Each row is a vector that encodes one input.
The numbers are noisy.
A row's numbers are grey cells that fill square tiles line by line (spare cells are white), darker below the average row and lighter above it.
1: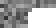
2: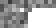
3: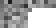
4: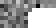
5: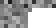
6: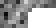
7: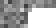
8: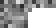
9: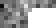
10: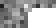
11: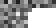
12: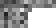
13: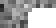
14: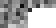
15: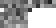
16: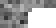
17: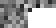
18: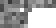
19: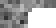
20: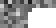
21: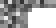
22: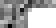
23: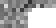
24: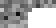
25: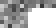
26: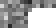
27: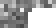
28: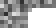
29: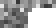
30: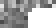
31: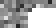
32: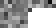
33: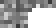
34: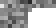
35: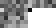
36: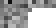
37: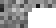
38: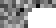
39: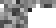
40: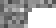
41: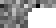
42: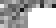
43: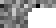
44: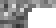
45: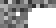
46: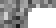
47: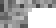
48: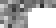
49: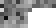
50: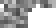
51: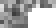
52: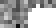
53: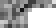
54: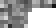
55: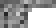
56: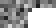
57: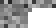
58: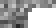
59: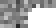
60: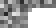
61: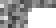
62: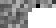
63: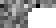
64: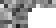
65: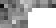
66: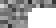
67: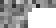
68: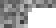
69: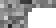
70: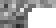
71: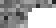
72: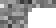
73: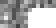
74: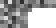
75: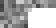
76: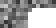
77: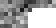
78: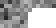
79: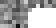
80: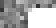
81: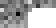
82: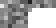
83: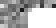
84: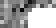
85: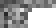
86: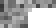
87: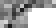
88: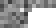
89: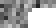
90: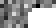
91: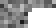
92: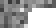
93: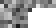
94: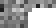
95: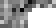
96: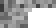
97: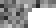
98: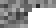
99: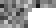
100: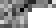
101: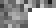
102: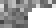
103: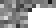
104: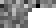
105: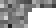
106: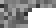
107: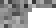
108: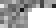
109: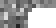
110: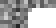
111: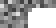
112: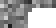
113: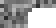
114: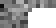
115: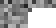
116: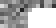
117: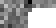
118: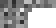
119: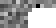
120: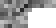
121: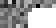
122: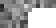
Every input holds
a node of each of two 8-node trees, together with either a node of an 8-node tree, or three true/false values.
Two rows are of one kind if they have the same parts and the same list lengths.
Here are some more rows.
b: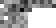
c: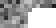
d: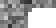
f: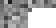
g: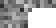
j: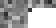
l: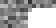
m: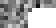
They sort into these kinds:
b, d, l
c, f, g, j, m

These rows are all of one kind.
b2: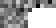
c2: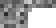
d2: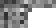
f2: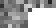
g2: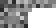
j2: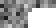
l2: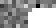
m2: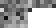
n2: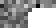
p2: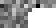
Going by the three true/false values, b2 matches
j2, l2, n2 and p2.
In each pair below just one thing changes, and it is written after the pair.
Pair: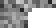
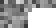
one of the three true/false values
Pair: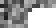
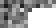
one of the three true/false values
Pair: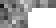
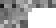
the node of one of the two trees
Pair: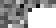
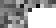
the node of one of the two trees
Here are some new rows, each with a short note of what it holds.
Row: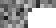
a node of each of two 8-node trees and three true/false values
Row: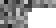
a node of each of three 8-node trees
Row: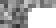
a node of each of three 8-node trees
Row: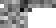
a node of each of three 8-node trees
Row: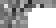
a node of each of three 8-node trees
